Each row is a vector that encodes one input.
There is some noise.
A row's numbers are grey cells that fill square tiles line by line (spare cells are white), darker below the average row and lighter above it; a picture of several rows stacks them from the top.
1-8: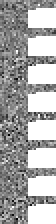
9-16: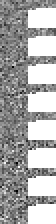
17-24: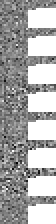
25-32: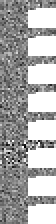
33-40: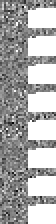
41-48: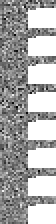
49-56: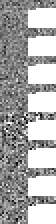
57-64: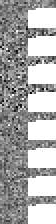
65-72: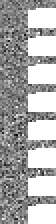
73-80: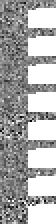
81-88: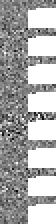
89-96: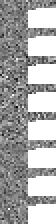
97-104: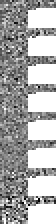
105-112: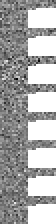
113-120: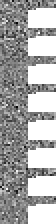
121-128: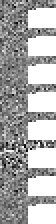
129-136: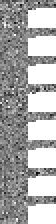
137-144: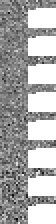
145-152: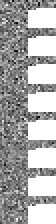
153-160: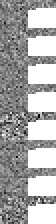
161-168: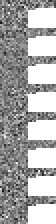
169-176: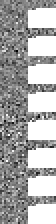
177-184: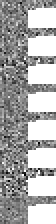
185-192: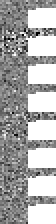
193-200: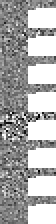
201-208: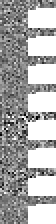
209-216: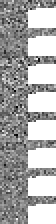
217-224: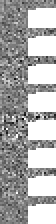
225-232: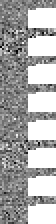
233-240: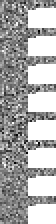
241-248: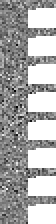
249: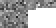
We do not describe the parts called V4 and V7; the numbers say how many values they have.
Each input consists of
a value of V4 and a value of V7, together with a list of up to three points on a 5-point circle.
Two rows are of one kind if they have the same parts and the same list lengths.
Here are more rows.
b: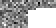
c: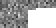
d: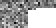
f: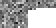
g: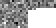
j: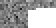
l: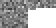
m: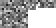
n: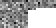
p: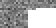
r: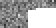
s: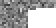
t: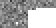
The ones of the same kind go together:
b, d, f, g, n
c, j, r
l, s, t
m, p

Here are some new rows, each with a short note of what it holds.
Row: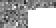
a value of V4 and a value of V7, together with a list of two items
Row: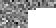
a value of V4 and a value of V7, together with the empty list
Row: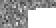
a value of V4 and a value of V7, together with a list of two items
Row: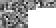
a value of V4 and a value of V7, together with a list of one item
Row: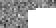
a value of V4 and a value of V7, together with a list of one item
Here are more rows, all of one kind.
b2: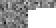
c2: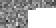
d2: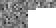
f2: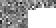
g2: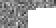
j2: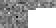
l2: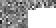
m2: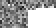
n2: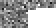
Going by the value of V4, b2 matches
d2 and g2.
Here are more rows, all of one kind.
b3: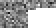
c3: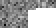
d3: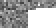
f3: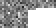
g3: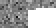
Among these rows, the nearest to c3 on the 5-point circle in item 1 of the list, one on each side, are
f3 and g3.
